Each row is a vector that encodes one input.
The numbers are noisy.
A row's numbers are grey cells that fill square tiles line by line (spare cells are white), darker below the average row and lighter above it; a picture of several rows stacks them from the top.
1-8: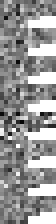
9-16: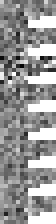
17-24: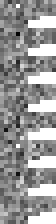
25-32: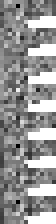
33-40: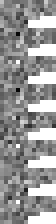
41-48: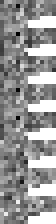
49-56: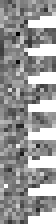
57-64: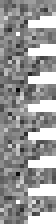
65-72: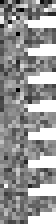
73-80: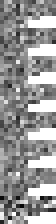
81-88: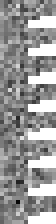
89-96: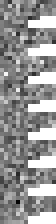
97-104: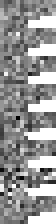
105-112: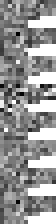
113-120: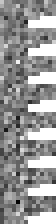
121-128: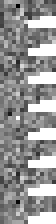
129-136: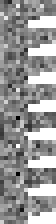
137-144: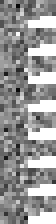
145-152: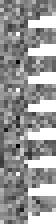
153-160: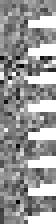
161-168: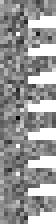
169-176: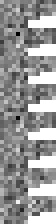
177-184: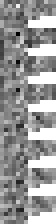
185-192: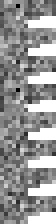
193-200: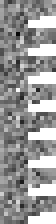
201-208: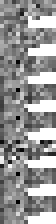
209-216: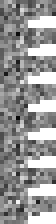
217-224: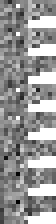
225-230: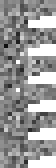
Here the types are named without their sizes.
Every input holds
a list of points on a line.
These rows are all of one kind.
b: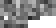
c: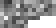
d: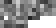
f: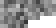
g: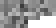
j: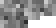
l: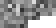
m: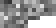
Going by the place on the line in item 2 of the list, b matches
c and d.
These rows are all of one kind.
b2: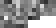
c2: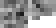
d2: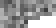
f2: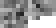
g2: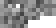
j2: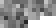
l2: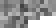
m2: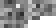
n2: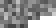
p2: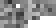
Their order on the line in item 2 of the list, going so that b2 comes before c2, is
m2, b2, p2, g2, d2, n2, c2, f2, l2, j2.
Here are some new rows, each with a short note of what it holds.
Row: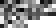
the empty list
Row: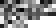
the empty list
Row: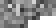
a list of two items
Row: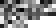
the empty list
